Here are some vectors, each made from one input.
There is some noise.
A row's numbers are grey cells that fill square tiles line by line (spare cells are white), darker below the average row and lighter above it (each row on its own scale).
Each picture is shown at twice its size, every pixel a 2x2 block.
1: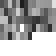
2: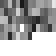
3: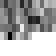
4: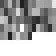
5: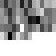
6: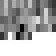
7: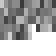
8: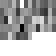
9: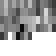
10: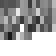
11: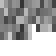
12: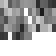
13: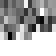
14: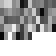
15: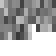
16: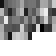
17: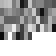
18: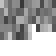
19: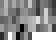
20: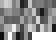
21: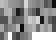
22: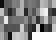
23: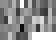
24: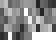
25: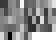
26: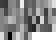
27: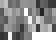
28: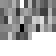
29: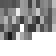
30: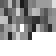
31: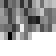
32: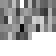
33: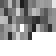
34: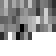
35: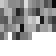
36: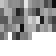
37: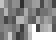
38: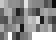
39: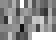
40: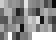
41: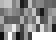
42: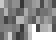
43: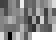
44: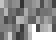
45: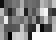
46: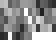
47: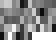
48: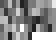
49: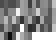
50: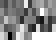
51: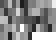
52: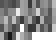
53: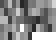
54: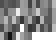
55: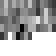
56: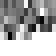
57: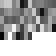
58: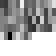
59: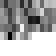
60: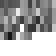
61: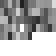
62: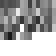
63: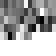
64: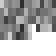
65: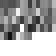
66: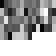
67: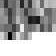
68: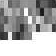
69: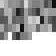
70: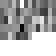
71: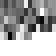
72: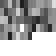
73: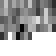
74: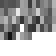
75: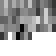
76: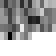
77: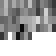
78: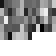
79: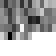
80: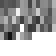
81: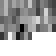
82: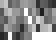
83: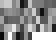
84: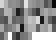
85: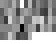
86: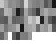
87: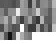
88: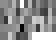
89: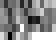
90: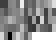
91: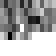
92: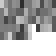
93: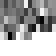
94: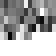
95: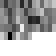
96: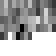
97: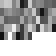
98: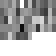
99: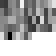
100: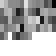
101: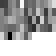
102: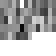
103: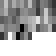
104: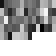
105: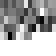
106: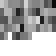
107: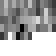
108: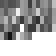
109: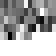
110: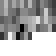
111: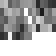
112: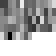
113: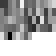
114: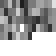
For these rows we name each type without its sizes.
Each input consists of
a label and a true/false value.
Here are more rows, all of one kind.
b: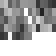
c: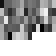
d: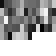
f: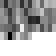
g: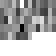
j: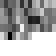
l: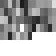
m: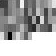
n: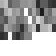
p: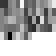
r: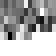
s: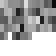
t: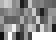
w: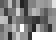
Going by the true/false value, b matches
g, n, s and t.
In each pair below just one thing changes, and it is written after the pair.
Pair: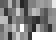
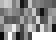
the true/false value
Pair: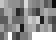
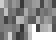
the label
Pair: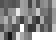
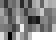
the label
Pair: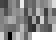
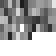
the label
